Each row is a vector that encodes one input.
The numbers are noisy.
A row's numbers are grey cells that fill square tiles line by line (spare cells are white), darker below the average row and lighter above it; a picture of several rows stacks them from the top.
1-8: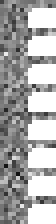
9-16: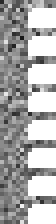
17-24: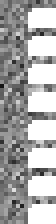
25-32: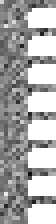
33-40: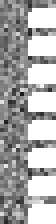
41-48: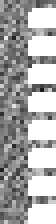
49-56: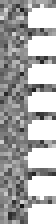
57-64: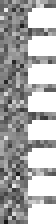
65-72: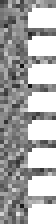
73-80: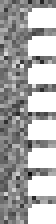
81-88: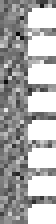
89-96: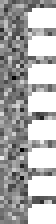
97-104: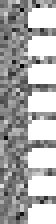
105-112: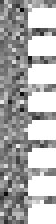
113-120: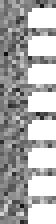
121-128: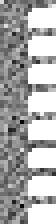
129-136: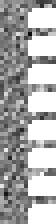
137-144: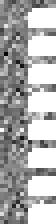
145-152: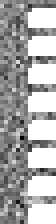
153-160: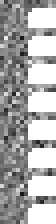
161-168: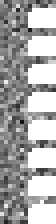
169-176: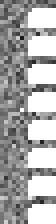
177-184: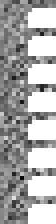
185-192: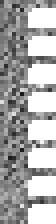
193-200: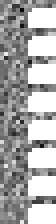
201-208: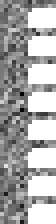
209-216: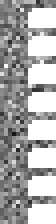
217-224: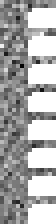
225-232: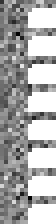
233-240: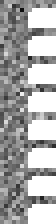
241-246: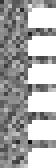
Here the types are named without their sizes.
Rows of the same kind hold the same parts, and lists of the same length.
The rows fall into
2 kinds.
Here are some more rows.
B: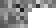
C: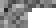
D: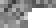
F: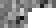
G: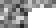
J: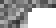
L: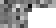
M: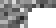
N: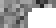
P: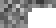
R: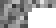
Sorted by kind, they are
B, G, R
C, D, F, J, L, M, N, P

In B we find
a point on each of two lines and a node of a tree.
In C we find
a point on a circle, a point on a line and a node of a tree.
